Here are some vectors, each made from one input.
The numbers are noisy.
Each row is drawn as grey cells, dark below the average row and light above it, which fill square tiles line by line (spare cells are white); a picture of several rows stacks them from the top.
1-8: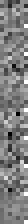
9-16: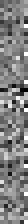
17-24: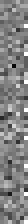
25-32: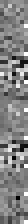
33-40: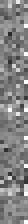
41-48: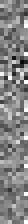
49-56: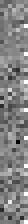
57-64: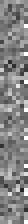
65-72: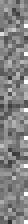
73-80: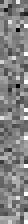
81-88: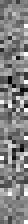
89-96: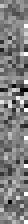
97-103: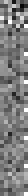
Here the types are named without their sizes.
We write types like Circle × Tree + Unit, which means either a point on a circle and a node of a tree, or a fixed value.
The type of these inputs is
Bool × Bool × Bool × Label × Label + Unit.
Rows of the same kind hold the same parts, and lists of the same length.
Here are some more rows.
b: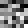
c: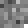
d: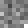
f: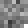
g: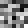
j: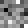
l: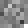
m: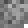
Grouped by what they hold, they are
b, g
c, d, f, j, l, m

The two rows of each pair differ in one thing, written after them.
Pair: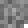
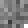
one of the three true/false values
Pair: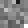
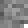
one of the three true/false values
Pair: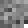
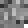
one of the two labels
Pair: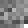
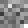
one of the two labels
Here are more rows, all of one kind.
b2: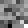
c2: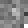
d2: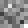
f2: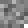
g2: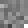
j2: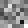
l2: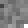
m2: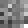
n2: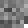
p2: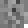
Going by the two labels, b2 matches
l2, m2 and n2.
